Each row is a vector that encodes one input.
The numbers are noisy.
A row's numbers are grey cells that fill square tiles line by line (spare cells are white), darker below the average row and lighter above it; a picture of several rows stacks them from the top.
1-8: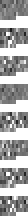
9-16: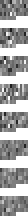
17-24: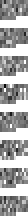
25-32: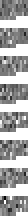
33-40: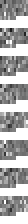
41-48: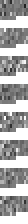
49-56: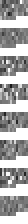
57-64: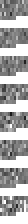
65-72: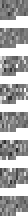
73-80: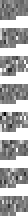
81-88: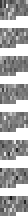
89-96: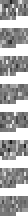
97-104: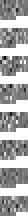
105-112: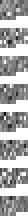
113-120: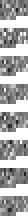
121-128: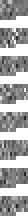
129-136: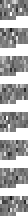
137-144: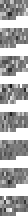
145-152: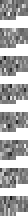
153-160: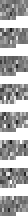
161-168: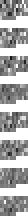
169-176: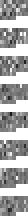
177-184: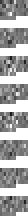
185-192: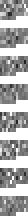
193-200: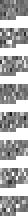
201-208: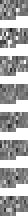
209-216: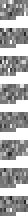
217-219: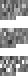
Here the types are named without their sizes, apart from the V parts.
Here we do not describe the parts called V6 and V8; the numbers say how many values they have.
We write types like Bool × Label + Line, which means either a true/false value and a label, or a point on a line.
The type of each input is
(Bool × Bool × Bool × Bool + V8) × (Line + V6).
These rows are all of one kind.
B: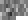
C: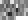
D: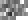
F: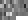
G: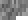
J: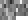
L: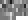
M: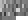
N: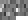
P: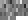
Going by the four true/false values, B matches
N and P.
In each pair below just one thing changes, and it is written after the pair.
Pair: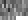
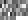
the value of V8
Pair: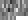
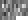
the place on the line
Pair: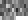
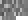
the place on the line
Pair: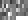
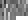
the place on the line
